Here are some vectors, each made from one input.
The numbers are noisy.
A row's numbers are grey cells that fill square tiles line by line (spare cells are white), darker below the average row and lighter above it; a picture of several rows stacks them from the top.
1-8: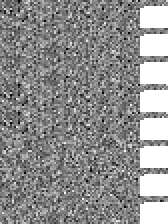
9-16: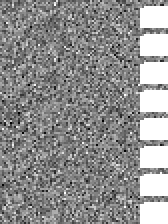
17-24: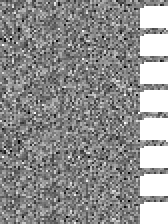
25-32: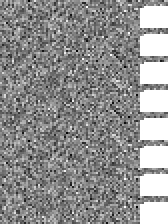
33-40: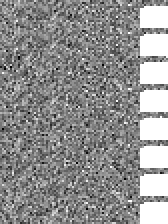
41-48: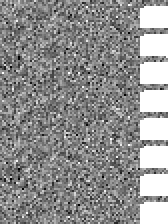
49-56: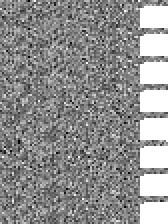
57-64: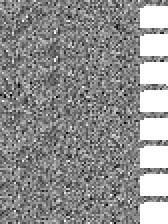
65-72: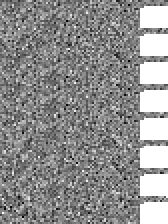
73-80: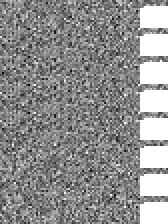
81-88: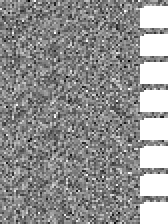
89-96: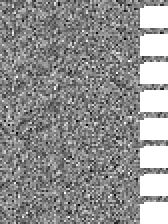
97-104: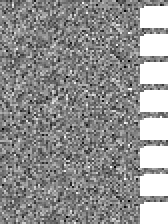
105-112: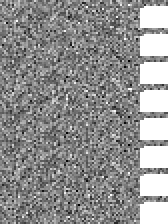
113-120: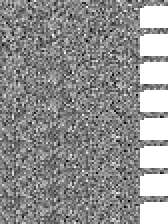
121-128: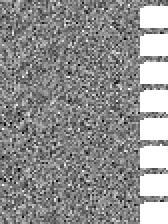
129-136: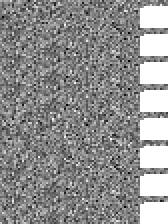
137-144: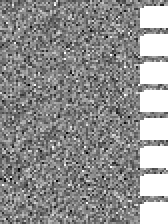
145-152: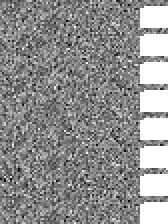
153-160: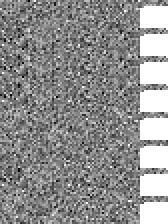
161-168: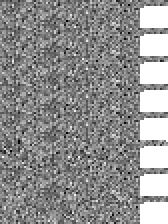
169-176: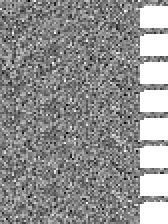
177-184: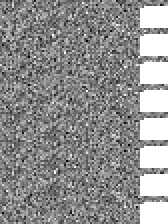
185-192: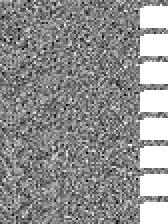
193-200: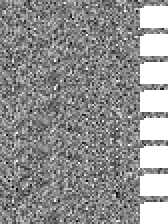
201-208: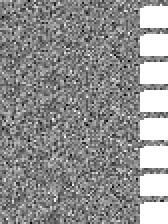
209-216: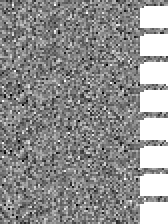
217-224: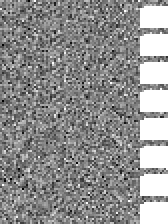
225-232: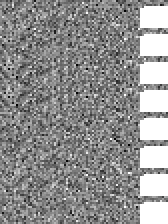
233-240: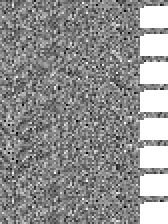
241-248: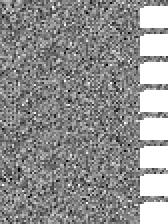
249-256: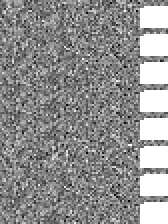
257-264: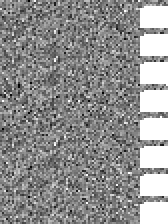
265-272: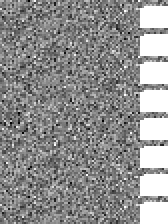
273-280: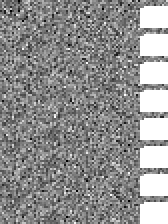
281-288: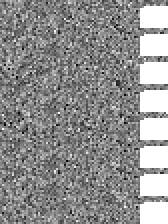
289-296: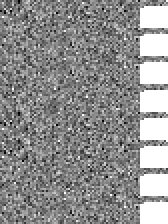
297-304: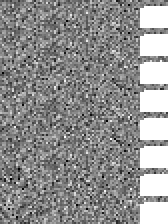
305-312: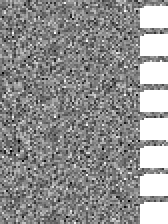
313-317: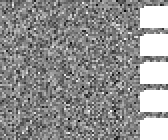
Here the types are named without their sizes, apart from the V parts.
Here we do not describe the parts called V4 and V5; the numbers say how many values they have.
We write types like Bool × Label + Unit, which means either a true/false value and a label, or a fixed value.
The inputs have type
Bool × V5 + (Circle + Unit) × V4.
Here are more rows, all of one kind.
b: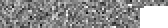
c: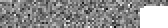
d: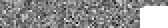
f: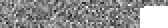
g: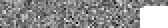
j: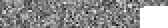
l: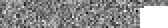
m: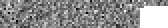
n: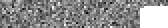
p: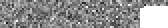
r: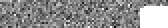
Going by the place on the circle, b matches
j and n.
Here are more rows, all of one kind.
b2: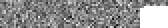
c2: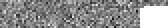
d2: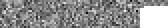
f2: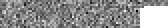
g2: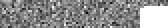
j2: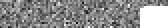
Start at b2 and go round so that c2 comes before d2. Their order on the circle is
b2, c2, f2, d2, g2, j2.
